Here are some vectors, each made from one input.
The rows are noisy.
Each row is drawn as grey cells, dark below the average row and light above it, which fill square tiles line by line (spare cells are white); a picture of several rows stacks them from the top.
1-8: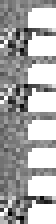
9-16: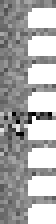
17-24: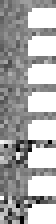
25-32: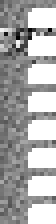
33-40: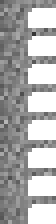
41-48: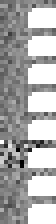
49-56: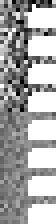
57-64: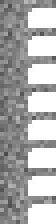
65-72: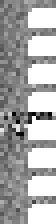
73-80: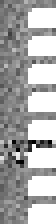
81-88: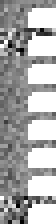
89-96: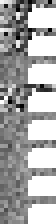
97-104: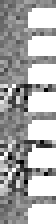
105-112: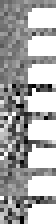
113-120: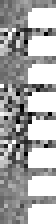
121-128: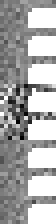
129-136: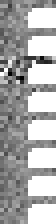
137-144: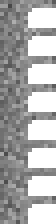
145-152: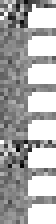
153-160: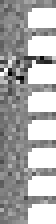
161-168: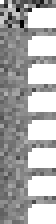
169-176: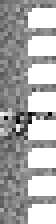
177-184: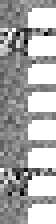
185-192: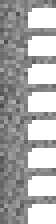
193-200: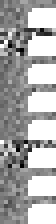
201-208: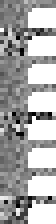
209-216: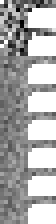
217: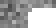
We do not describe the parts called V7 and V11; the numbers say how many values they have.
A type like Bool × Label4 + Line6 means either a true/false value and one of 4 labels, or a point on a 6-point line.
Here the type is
Bool × Bool × Bool × Bool × Line9 × V11 + V7.
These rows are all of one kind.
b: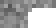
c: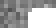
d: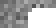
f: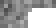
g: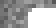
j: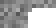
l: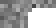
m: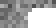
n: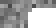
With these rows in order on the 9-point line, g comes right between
f and n.
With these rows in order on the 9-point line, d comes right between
j and l.
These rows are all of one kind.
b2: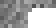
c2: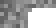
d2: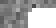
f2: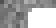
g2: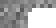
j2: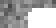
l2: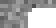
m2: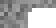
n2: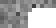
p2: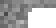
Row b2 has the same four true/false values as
d2, f2 and g2.
